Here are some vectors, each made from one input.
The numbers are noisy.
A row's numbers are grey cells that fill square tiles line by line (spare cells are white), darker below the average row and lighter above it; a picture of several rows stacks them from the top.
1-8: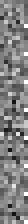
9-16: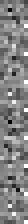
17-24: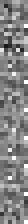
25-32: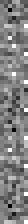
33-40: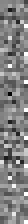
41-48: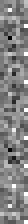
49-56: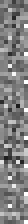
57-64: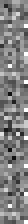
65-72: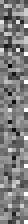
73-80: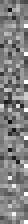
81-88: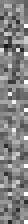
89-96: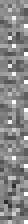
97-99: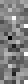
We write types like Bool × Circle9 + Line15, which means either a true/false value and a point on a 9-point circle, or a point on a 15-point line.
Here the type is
List2(Line5).
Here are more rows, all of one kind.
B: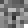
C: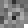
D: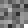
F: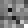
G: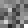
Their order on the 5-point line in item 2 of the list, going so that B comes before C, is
G, F, D, B, C.
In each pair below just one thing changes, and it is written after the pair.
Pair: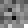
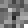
the place on the 5-point line in item 1 of the list
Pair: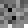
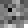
the place on the 5-point line in item 2 of the list
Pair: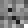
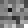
the place on the 5-point line in item 2 of the list
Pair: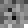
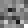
the place on the 5-point line in item 2 of the list
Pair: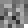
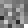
the place on the 5-point line in item 2 of the list
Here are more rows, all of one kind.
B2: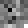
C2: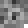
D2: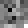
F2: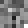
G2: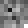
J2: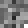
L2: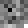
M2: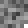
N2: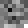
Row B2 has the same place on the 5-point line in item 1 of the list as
D2, L2 and N2.
